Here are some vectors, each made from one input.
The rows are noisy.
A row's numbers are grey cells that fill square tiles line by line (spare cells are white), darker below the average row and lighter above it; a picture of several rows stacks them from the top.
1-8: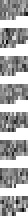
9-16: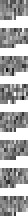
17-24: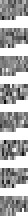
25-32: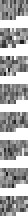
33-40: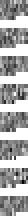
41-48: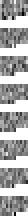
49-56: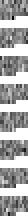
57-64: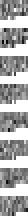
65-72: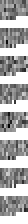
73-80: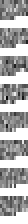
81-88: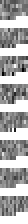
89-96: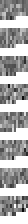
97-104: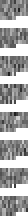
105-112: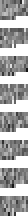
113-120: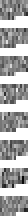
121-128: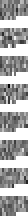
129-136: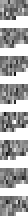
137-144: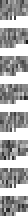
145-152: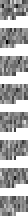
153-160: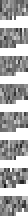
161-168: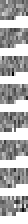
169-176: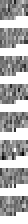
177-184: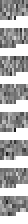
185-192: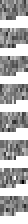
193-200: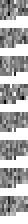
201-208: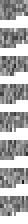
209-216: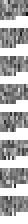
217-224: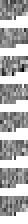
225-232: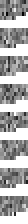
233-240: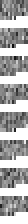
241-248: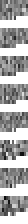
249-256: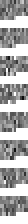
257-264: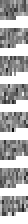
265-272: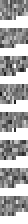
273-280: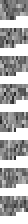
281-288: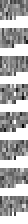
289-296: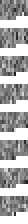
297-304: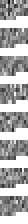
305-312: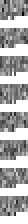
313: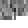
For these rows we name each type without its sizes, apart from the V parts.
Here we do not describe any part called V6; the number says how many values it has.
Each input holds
a point on each of two circles and four true/false values, together with either a point on a line, or a list of values of V6.
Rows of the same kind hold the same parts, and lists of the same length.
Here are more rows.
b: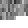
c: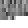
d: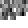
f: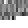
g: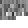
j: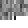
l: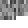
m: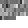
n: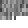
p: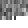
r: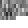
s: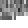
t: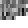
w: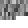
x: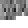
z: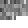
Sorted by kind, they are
b, c, f
d, t
g, m, r, w, x
j, l, n, p, s, z

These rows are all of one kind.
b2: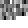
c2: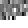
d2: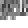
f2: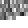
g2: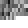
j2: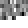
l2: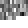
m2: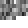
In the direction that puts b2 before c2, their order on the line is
d2, j2, l2, f2, b2, c2, m2, g2.
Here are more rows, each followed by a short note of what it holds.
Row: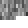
a point on each of two circles and four true/false values, together with a list of two items
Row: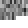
a point on each of two circles and four true/false values, together with a list of one item
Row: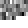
a point on each of two circles, a point on a line and four true/false values
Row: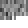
a point on each of two circles and four true/false values, together with the empty list
